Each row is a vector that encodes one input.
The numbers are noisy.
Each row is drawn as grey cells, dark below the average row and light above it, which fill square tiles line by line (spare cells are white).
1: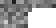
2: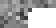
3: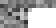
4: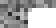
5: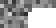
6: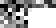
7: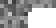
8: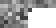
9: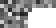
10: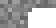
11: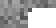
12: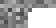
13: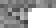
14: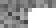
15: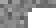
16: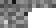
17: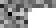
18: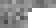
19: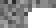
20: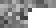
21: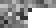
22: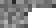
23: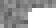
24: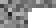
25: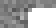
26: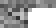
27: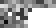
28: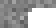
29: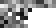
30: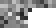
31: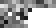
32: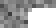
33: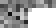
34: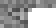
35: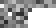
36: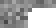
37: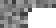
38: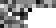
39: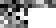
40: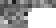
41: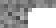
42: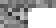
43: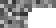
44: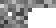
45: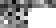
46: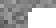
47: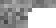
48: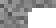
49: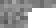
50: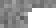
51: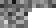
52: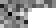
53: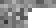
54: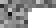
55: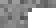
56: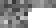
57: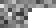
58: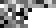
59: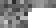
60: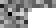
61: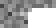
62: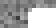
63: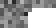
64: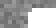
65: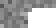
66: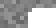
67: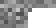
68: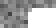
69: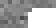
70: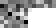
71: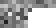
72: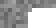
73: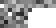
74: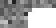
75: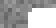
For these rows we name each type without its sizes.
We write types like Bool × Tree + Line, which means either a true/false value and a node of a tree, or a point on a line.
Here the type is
Bool × Line.
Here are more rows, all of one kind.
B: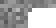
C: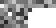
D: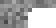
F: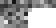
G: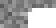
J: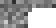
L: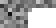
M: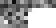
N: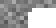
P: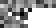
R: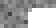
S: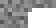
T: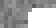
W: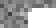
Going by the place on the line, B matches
F, M, R and T.
